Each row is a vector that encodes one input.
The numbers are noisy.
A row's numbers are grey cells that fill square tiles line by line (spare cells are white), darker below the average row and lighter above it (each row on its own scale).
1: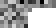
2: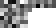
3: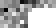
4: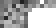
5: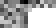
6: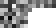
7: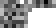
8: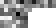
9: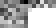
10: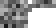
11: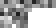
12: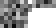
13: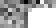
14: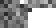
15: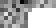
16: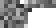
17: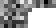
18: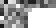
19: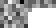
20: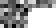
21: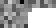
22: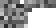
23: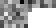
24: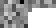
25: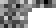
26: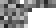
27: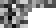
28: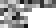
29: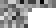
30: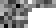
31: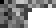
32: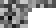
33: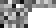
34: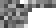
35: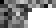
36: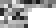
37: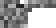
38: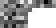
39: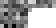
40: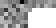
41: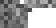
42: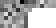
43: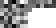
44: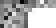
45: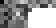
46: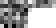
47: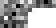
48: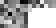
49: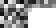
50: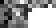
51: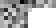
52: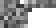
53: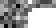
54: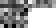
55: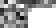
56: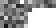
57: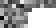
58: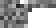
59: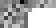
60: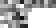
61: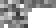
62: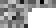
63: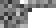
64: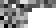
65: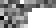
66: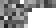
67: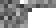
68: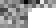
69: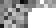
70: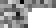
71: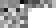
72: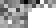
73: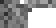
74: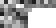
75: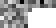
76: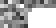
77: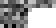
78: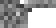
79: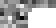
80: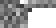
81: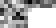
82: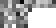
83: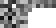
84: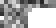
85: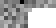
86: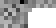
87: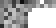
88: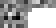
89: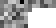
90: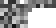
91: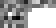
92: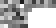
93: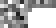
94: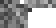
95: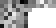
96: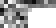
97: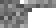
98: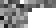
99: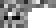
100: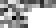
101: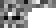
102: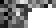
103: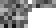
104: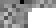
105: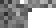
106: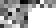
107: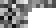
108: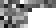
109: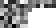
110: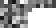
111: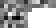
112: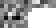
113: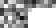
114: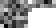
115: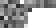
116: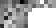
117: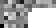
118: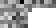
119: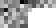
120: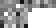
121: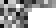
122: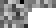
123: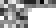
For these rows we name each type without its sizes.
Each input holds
either a node of a tree, or a list of points on a line.
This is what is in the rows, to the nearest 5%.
About 45% of them hold a node of a tree. The rest are lists of points on a line.
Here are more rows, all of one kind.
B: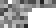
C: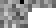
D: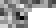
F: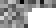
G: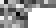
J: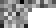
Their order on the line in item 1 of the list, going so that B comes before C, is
G, D, B, F, C, J.
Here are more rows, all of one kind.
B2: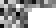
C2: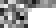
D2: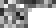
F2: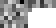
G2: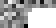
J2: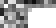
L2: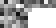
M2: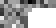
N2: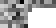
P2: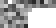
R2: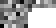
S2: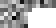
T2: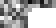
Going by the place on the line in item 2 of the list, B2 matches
C2, D2 and R2.
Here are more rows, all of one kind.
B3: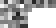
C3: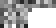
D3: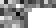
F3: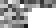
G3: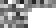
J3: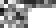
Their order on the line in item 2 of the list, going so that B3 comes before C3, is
B3, D3, G3, J3, C3, F3.
